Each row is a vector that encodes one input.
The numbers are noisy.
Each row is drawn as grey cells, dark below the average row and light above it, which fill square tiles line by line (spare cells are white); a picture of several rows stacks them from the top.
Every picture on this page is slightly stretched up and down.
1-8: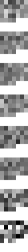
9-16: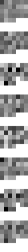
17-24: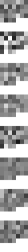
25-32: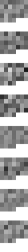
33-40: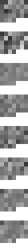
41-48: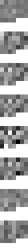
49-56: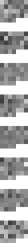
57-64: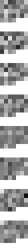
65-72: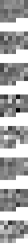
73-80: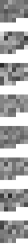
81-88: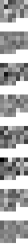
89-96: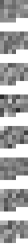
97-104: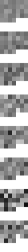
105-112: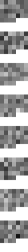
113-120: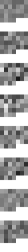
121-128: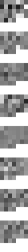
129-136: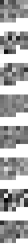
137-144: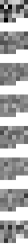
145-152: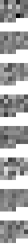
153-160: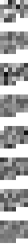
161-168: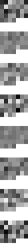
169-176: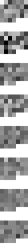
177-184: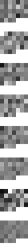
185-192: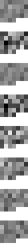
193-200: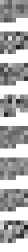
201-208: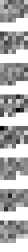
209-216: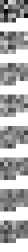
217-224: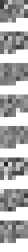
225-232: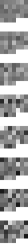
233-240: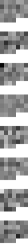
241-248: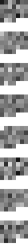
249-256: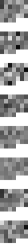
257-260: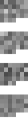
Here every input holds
a node of a 9-node tree, together with either a node of a 9-node tree, or a node of a 16-node tree.
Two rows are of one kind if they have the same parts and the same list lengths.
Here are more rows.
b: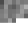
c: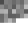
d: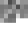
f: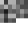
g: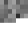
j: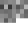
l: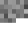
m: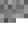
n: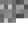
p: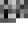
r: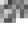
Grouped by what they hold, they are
b, d, f, j, l, m, n, r
c, g, p

